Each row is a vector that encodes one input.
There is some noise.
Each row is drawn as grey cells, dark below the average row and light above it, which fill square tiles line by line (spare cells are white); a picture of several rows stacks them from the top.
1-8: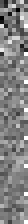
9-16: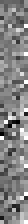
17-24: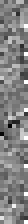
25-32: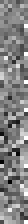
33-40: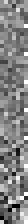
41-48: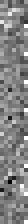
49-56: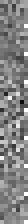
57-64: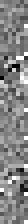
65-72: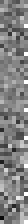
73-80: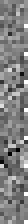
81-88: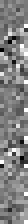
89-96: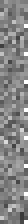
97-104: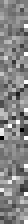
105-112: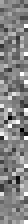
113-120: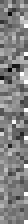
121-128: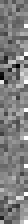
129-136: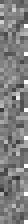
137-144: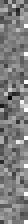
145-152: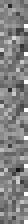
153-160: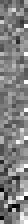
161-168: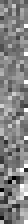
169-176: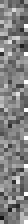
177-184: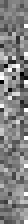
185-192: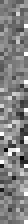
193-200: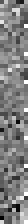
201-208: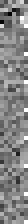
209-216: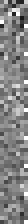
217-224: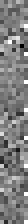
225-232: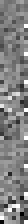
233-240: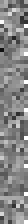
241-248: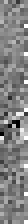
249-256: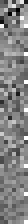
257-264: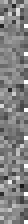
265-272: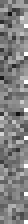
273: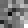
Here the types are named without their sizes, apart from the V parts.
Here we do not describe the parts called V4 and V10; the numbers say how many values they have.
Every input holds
a point on a line, together with either a point on a line and a value of V10, or a true/false value and a value of V4.
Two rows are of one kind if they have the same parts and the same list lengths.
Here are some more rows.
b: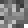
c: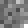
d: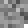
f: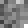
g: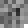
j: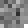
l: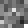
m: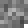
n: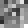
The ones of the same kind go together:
b, c, f, g, j, l, m, n
d

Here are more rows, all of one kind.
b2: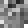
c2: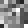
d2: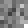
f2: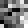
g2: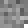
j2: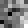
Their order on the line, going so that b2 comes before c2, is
b2, g2, c2, d2, j2, f2.
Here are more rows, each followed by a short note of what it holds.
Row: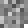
a point on a line, a true/false value and a value of V4
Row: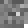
a point on a line, a true/false value and a value of V4
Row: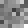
a point on each of two lines and a value of V10
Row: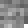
a point on each of two lines and a value of V10
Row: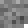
a point on each of two lines and a value of V10
